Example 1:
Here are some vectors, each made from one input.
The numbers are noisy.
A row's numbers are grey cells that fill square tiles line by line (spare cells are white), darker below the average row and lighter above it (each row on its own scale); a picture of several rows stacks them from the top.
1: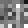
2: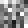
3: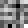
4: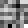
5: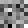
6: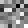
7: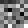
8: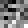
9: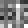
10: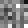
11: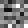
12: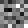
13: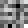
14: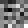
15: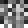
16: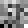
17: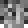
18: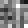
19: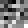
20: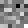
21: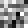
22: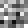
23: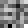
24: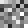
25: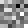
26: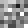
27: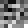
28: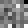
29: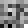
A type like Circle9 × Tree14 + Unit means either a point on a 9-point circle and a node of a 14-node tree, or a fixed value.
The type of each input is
Line4.
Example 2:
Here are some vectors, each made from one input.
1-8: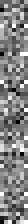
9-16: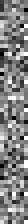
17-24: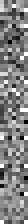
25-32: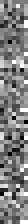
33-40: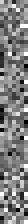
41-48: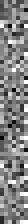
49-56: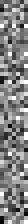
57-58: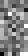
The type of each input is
Label8.
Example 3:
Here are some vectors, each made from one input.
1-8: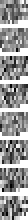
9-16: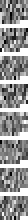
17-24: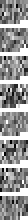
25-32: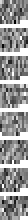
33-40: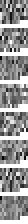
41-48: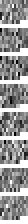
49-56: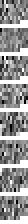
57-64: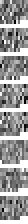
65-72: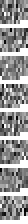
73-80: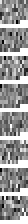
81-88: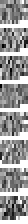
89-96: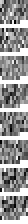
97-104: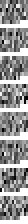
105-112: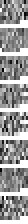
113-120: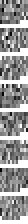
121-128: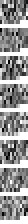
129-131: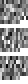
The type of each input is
Label9.
